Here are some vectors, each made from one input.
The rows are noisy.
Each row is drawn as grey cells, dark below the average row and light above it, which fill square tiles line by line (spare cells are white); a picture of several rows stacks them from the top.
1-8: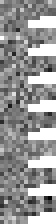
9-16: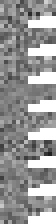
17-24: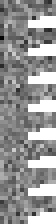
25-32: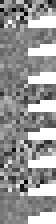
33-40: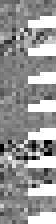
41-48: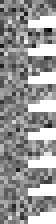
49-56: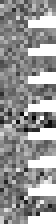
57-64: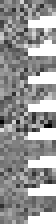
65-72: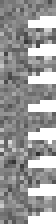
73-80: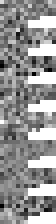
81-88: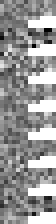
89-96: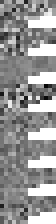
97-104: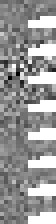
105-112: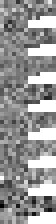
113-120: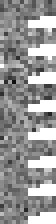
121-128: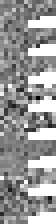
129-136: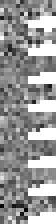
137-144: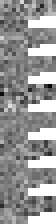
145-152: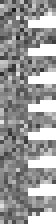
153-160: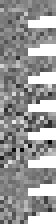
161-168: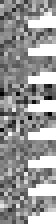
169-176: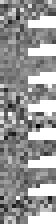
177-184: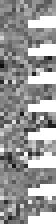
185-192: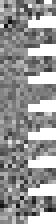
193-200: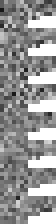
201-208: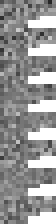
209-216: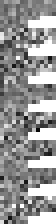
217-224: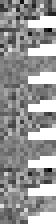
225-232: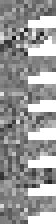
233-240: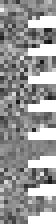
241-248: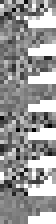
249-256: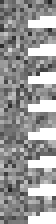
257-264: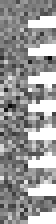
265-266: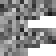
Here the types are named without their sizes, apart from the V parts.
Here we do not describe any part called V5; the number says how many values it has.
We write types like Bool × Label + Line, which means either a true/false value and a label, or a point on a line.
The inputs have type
List(Bool × (Line + V5)).
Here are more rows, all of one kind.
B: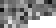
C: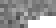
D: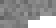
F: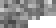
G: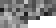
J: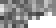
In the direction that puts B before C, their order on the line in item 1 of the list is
D, F, J, G, B, C.
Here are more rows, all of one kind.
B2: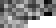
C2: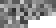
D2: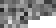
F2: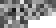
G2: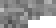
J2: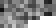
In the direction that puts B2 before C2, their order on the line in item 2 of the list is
F2, B2, C2, D2, J2, G2.
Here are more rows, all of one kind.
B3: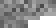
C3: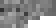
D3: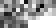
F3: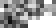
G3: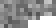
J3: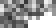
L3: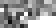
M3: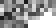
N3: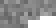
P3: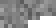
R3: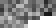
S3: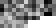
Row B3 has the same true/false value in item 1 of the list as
F3 and S3.
